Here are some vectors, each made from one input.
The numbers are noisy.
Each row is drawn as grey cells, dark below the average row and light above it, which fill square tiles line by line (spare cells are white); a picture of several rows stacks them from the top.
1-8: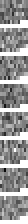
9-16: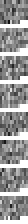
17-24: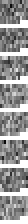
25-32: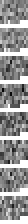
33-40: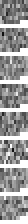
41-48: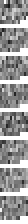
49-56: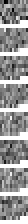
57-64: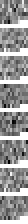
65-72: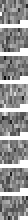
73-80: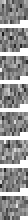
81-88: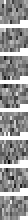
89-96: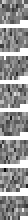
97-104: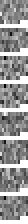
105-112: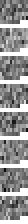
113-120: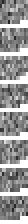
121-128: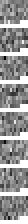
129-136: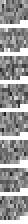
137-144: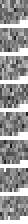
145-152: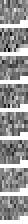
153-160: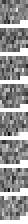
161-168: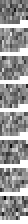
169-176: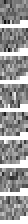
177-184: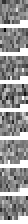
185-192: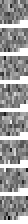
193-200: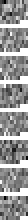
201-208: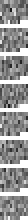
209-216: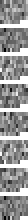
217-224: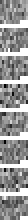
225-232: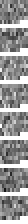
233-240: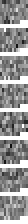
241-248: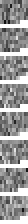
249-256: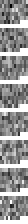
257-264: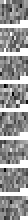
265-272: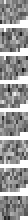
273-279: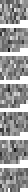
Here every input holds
a node of a 12-node tree, together with either a point on a 5-point line, or a point on a 6-point line.
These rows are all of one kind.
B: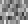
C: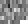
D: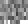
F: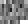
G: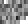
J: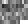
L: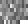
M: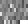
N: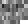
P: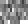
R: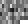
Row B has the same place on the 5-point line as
J and N.
